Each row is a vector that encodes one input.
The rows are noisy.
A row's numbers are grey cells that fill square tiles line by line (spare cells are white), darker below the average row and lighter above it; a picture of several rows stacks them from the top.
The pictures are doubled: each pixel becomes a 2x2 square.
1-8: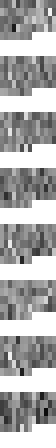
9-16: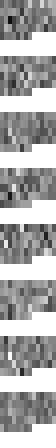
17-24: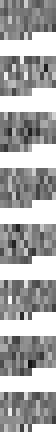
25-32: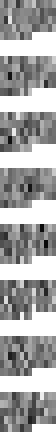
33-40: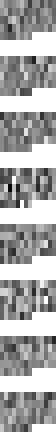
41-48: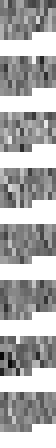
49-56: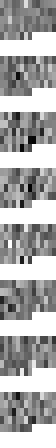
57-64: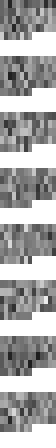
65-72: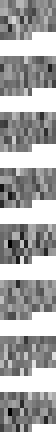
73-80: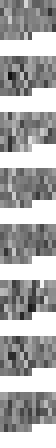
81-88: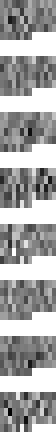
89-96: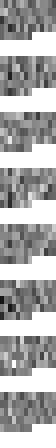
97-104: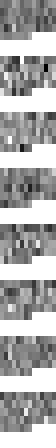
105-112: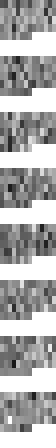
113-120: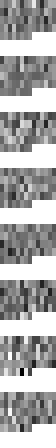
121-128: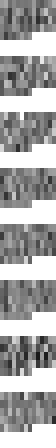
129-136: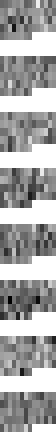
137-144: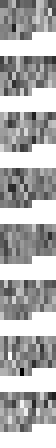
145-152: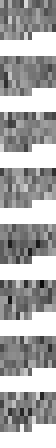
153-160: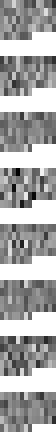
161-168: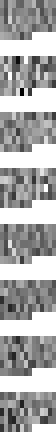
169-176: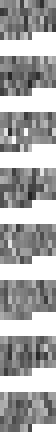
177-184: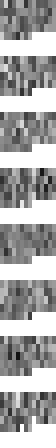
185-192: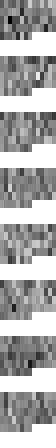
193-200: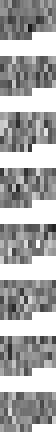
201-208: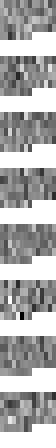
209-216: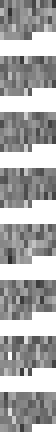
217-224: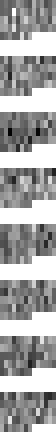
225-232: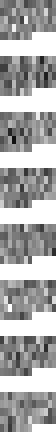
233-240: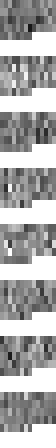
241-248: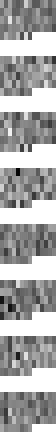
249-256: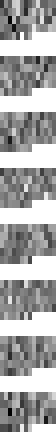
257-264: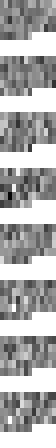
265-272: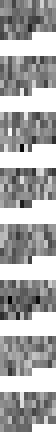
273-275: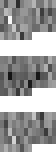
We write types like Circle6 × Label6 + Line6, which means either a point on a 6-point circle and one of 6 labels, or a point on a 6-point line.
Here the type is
Bool × Bool × Bool × Bool + (Circle6 + Label9) × Label9 + List2(Line4 × Line6).
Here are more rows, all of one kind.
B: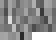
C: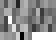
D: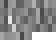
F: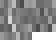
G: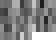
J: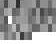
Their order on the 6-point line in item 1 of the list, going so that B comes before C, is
B, C, D, F, G, J.
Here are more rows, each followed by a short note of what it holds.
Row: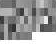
four true/false values
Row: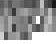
a point on a 6-point circle and one of 9 labels
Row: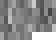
a list of two items
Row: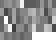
two labels (each one of 9)
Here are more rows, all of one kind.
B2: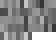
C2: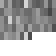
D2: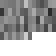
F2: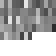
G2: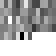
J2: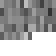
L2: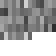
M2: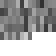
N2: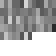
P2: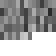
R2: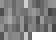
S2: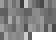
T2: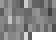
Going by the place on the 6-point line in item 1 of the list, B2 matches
M2 and P2.
